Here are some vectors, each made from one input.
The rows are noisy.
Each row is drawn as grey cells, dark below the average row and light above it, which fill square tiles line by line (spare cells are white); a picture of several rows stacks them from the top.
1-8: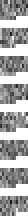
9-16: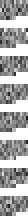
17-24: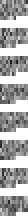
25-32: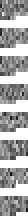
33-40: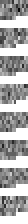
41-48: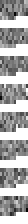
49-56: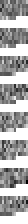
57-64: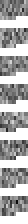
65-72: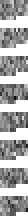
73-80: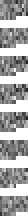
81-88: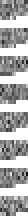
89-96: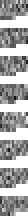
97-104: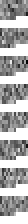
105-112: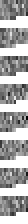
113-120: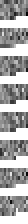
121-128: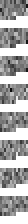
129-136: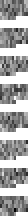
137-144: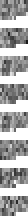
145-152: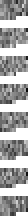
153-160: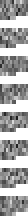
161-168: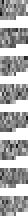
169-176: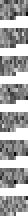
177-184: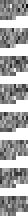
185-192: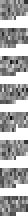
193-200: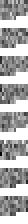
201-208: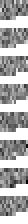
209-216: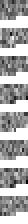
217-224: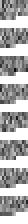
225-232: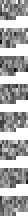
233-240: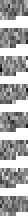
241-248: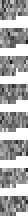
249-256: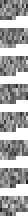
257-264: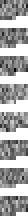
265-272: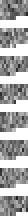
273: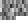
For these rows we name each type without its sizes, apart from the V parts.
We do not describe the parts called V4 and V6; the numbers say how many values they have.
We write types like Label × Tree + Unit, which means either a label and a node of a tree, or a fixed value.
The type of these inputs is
Bool × V6 + Label × (Tree + V4).
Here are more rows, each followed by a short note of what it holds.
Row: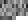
a label and a node of a tree
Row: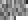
a label and a value of V4
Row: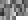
a label and a node of a tree
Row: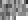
a label and a value of V4
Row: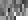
a label and a node of a tree
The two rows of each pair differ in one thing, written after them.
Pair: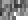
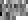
the label
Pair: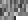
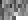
the value of V4
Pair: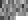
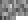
the value of V4
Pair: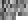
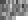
the label
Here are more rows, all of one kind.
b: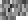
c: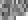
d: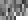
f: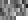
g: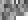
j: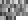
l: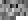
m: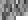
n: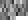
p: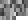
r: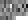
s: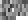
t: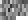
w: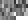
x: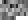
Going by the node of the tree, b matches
d, j, s and t.
